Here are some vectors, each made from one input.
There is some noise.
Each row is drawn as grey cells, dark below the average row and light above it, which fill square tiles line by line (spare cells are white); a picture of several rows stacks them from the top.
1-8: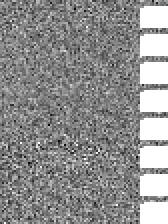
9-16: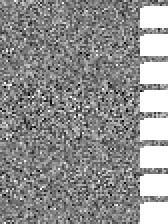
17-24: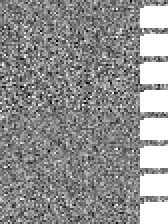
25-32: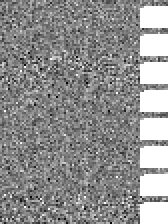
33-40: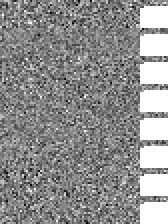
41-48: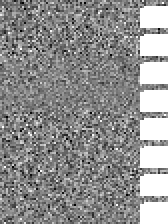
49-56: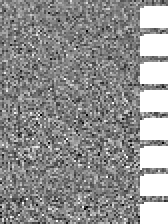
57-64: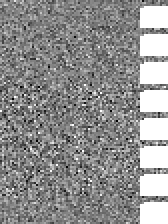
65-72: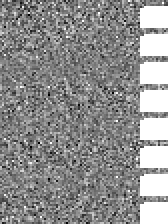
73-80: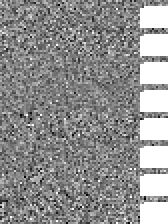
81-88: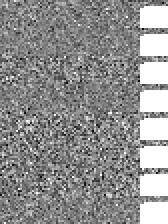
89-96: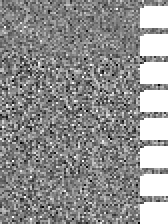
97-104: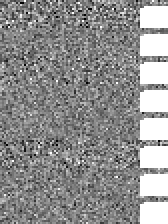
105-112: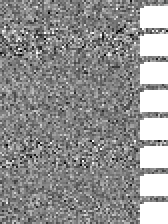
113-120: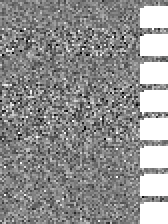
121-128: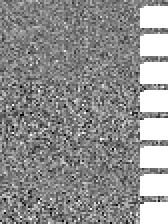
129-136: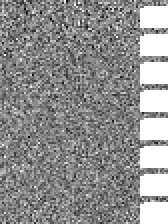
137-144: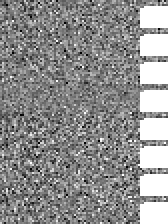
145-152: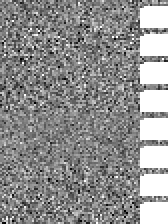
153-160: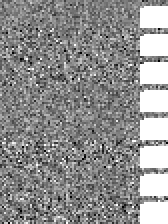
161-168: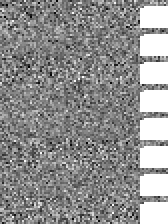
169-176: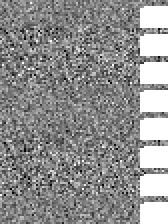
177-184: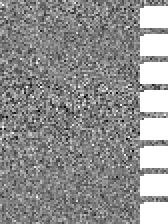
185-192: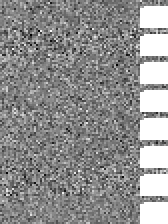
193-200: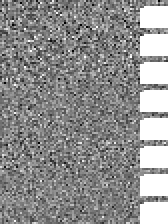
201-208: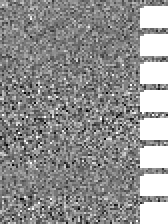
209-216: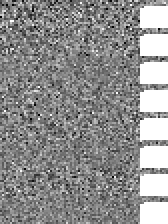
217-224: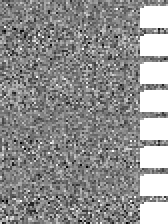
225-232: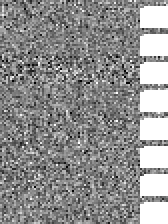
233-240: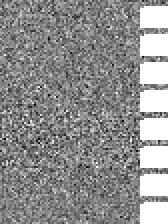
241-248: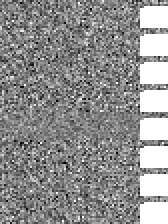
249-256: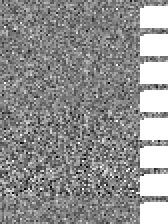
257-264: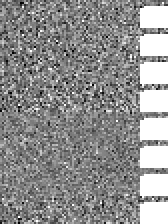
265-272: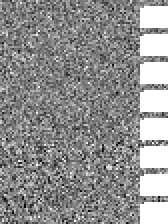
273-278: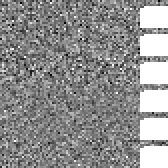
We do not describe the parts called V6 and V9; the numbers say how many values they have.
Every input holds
either a value of V6 and a value of V9, or a list of up to three points on a 7-point line.
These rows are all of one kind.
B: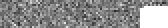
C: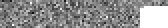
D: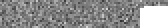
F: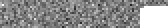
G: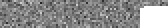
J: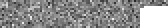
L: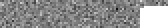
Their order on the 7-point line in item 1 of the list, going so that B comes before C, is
L, F, D, B, C, J, G.
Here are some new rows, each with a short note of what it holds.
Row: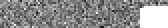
a list of three items
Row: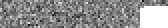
a list of two items
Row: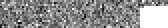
the empty list
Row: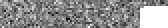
a list of two items
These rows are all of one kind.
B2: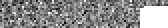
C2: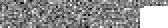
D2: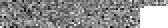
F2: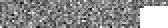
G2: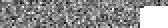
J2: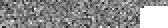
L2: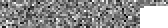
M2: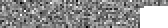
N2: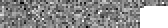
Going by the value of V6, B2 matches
F2 and G2.
